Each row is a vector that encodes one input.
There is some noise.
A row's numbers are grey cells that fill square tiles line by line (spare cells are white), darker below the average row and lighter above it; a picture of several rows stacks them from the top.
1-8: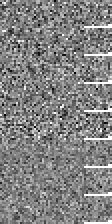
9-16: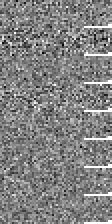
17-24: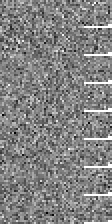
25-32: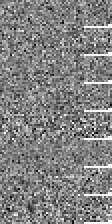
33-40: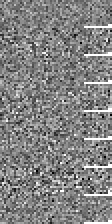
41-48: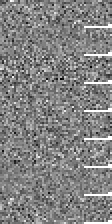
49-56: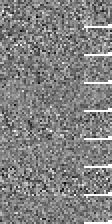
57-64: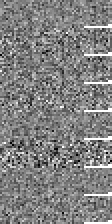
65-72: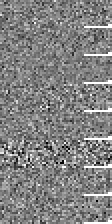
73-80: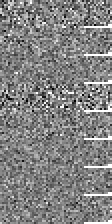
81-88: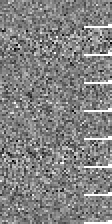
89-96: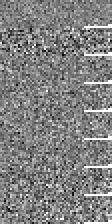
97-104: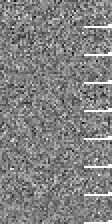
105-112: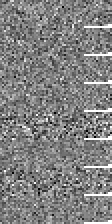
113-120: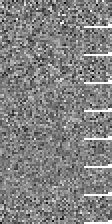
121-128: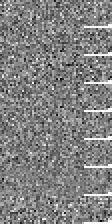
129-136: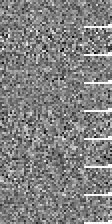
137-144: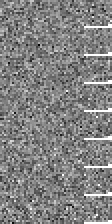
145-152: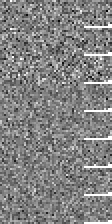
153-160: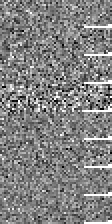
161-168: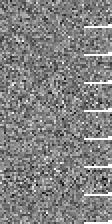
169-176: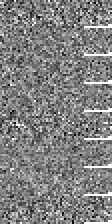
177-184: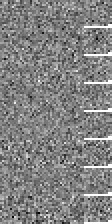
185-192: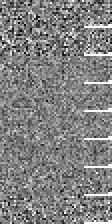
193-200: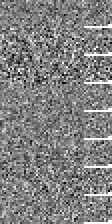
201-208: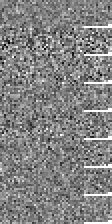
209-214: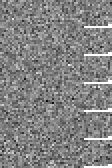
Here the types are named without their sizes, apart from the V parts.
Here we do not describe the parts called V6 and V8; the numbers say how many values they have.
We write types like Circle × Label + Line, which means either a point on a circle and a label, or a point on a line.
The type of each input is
Bool × V6 + Line + V8.
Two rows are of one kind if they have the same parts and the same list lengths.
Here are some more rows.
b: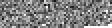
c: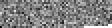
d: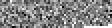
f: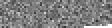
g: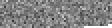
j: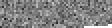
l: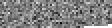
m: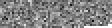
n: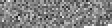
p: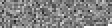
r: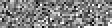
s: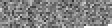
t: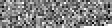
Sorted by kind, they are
b, d, r
c, j, m, s
f, g, l, n, p, t

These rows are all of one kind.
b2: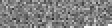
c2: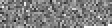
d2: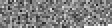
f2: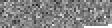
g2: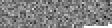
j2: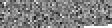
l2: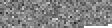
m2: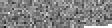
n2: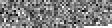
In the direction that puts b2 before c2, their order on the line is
d2, b2, j2, m2, n2, g2, c2, l2, f2.
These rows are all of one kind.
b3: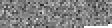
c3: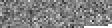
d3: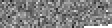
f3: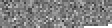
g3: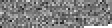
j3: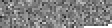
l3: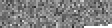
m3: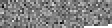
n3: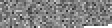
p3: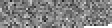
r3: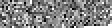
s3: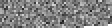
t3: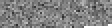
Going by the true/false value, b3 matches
p3 and t3.
